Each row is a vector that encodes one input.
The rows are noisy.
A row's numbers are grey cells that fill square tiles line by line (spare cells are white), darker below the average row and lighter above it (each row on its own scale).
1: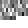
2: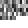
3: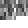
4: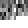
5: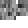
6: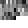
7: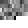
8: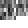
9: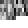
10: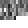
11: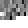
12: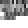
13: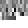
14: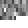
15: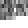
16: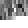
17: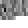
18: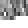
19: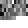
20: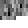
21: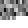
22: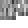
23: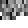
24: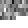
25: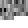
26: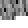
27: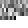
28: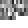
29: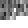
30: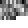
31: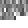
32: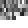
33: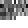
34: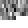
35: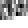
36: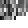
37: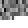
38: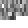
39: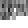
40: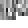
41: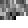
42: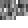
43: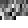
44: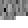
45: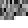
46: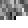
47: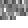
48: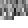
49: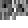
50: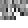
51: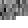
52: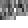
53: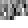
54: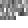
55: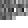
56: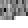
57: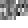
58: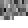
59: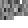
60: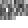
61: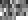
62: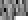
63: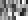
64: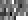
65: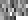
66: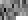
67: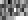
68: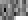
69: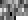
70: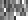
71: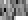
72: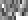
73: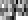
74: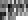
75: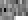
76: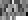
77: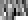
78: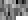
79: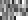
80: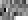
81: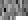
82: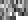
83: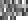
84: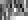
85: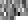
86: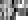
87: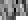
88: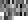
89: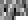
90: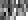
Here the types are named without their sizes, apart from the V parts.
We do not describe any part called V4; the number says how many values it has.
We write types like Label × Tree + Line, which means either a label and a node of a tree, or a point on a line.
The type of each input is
(Bool × Bool × Bool + Unit) × V4 + Tree.
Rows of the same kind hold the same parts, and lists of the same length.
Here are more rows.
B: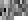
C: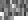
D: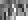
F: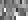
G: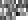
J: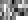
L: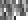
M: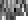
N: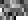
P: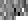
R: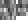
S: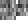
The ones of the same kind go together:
B, C, D, M, N
F, J, L
G, P, R, S

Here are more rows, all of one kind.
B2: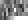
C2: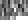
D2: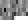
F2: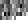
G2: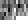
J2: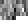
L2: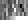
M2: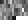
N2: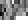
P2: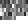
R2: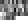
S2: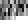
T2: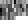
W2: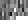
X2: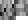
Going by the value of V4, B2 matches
F2, L2, S2 and T2.
